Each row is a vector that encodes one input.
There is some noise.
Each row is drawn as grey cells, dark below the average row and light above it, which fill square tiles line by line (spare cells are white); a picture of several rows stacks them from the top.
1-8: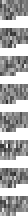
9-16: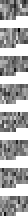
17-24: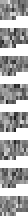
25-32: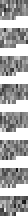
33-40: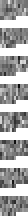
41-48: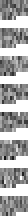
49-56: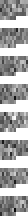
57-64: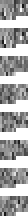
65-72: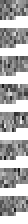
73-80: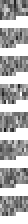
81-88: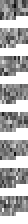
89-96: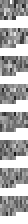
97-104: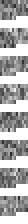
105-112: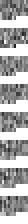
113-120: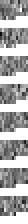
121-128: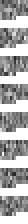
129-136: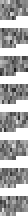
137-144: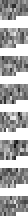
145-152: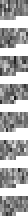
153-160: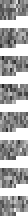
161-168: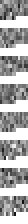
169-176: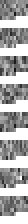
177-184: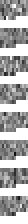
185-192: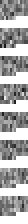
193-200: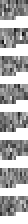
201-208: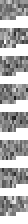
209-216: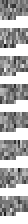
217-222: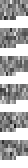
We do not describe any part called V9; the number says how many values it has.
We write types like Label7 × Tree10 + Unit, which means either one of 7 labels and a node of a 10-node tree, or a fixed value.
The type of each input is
Bool × Line8 + Line5 × (Line5 + V9).
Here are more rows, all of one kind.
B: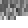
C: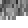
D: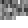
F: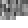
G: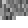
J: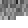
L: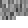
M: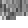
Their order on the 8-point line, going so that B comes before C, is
D, L, G, M, B, J, F, C.
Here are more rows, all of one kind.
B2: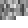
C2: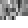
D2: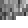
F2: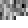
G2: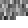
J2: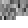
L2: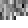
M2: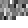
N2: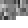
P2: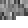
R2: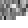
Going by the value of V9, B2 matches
F2 and L2.
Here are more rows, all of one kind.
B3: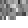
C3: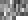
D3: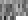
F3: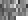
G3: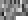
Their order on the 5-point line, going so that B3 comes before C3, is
B3, F3, D3, G3, C3.
